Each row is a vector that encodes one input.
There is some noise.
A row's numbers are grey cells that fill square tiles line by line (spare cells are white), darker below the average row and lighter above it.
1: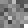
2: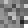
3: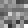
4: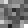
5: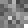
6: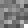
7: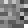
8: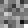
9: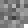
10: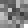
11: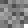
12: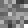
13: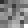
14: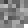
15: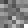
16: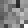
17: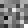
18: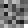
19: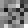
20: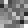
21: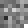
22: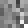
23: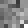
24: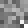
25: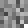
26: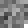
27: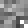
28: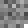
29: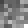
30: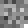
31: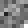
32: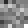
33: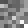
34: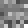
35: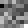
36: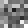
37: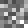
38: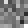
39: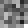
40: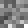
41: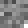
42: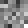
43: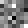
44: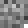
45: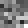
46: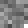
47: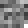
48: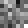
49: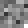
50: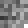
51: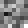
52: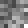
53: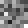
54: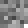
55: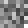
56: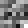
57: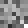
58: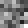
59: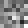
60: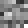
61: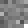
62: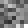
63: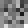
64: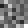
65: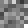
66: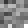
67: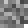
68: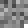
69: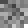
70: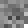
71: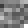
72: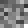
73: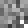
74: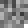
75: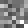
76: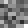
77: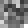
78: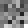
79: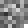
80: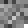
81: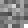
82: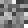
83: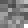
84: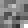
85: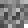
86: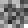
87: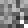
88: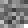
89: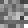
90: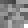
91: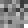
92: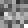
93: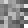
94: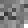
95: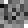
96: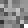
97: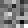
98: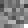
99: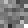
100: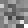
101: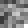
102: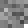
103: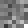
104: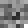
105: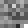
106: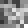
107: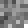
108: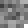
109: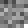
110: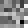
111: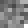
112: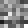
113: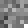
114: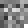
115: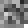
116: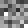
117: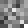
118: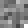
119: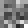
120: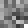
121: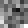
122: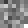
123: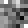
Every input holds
a node of a 7-node tree, together with either a point on a 4-point line, or a node of a 7-node tree.
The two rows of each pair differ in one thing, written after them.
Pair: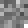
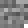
the place on the 4-point line
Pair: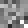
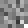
the place on the 4-point line
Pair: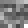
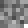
the place on the 4-point line
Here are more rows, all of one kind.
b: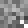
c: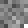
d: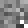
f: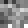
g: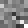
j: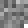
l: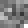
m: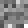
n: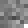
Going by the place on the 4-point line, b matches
g and j.
